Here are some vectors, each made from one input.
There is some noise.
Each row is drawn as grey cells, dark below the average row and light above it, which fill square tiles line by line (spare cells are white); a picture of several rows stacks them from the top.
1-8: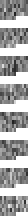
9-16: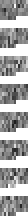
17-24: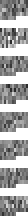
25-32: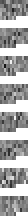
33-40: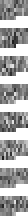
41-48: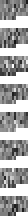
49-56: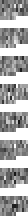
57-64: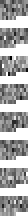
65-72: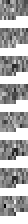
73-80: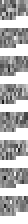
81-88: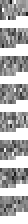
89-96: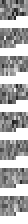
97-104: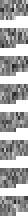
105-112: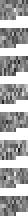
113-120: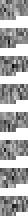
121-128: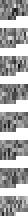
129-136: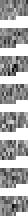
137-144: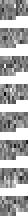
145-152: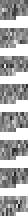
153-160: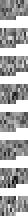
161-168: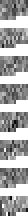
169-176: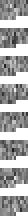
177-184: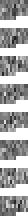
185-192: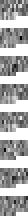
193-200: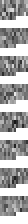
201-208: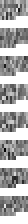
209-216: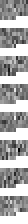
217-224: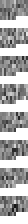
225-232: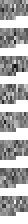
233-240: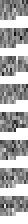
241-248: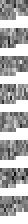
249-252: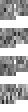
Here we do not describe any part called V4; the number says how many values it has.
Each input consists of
either a true/false value and a value of V4, or a list of up to three points on a 5-point circle.
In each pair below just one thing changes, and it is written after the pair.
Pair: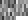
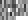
the true/false value
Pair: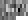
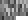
the true/false value
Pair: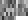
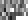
the true/false value
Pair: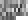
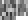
the value of V4
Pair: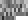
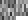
the value of V4
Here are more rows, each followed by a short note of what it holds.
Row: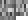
a true/false value and a value of V4
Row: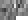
a list of two items
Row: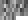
a list of three items
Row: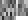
a true/false value and a value of V4
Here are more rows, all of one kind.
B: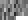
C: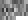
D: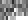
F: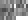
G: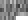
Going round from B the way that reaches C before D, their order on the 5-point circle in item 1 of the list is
B, G, F, C, D.
